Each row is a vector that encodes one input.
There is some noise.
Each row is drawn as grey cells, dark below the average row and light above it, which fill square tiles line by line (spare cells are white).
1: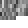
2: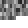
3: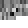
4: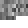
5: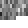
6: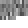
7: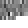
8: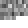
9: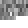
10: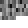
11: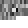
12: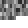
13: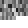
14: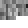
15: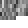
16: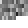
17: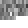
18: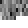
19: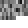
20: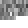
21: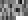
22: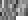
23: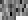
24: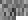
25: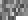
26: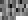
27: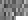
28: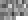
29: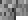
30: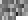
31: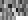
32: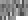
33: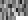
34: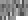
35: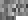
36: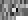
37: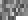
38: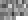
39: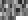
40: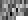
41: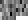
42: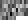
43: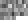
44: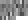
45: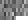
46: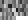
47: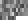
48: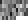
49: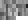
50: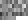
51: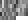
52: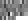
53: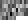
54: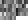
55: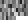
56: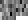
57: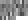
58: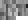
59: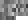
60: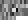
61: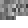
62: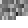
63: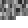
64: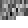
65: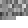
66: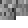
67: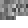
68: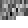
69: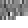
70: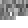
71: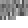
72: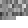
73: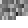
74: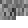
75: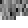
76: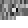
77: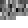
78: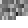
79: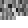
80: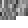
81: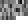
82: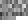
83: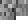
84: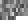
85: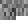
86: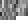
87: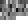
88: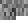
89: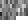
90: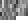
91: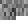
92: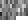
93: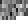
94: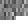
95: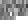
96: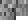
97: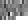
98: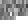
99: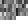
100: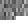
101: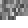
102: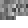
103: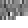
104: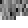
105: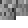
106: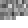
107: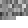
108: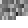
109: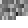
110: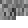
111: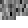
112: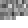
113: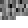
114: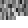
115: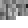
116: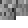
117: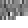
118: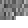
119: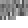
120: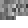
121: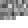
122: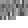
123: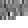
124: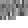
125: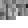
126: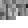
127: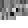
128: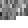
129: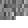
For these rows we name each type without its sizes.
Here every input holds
a point on a line and a true/false value.
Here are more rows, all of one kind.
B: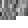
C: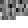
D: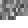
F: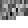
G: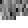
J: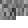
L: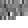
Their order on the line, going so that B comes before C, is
F, B, G, J, C, L, D.
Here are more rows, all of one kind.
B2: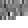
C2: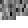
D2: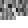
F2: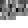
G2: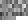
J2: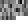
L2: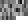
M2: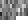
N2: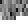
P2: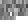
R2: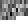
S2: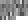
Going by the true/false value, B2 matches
G2, M2, P2 and S2.
